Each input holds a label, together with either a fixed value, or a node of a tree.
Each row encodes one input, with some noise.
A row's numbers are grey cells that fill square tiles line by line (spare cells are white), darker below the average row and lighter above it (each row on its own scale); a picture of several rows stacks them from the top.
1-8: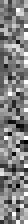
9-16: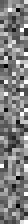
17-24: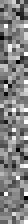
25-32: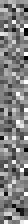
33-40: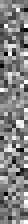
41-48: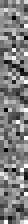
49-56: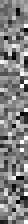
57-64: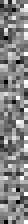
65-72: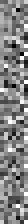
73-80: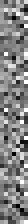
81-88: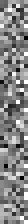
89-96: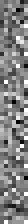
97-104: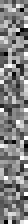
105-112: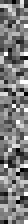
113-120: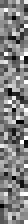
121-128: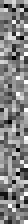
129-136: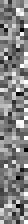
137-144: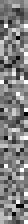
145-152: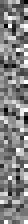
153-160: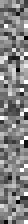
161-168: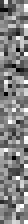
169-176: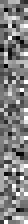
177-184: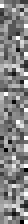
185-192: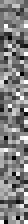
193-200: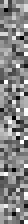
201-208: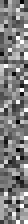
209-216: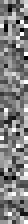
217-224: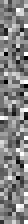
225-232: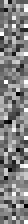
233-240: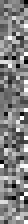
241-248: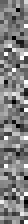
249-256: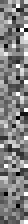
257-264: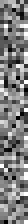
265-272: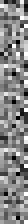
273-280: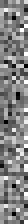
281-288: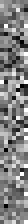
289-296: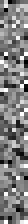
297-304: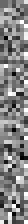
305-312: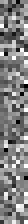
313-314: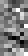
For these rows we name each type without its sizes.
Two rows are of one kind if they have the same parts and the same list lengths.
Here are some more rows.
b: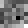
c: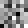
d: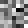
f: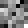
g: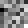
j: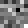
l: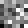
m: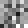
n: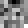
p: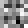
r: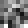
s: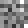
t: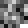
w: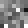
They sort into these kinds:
b, d, g, j, n, r, t
c, f, l, m, p, s, w

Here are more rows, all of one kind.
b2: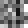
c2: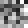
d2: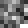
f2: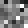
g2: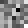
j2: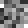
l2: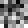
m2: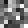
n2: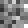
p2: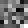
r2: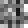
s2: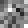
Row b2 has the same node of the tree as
d2, n2, r2 and s2.
